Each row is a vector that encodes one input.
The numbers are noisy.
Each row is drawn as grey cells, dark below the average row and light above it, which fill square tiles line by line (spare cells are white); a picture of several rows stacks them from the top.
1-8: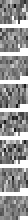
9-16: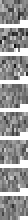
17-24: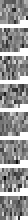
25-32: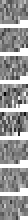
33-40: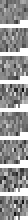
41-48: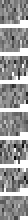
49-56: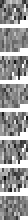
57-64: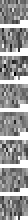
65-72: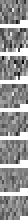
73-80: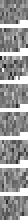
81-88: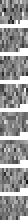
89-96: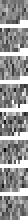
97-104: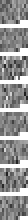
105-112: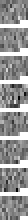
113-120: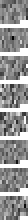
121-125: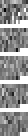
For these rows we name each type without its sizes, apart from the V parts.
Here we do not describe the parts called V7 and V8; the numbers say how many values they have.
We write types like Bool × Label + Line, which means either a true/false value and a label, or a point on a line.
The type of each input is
Line × (Tree + V8) + V7.
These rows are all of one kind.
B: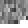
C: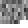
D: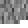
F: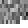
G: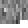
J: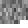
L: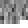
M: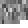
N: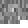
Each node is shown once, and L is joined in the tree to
B and J.
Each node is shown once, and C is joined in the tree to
D.
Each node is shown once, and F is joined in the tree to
J.
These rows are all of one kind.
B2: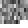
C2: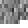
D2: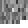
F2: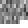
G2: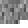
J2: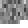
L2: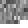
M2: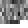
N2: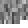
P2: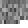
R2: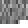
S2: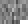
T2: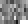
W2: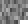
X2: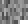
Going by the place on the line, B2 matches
D2, N2, S2 and T2.
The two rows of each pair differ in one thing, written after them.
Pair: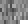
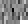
the place on the line
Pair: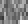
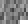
the place on the line
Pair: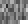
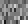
the place on the line
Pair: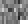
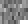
the place on the line
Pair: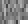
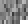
the value of V8
